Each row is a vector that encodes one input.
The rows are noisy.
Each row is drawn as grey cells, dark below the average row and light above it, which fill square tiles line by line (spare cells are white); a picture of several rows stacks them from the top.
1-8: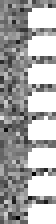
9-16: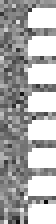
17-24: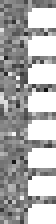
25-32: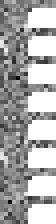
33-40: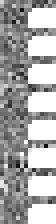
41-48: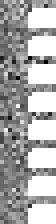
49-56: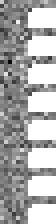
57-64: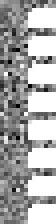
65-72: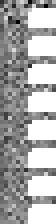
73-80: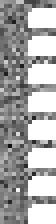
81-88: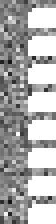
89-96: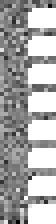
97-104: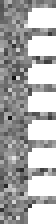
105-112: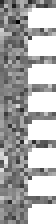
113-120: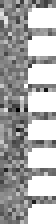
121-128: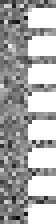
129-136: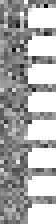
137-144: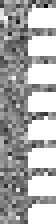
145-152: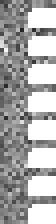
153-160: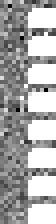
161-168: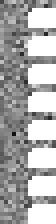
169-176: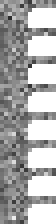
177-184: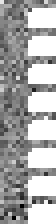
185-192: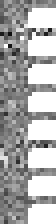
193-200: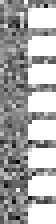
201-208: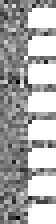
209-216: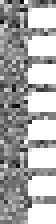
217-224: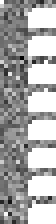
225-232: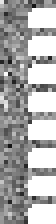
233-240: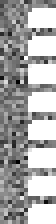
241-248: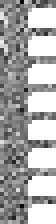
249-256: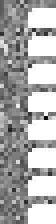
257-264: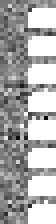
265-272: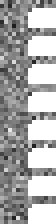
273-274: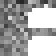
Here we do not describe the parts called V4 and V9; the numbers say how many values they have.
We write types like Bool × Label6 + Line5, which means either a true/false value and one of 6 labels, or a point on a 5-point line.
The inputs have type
Label8 × (Tree10 + V9) + V4.
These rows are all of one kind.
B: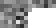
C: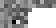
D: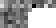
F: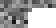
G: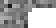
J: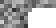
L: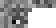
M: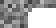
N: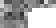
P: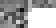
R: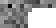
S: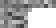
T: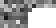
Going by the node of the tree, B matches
C and L.
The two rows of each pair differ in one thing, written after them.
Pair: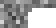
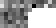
the label
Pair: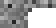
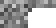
the node of the tree
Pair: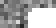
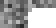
the node of the tree
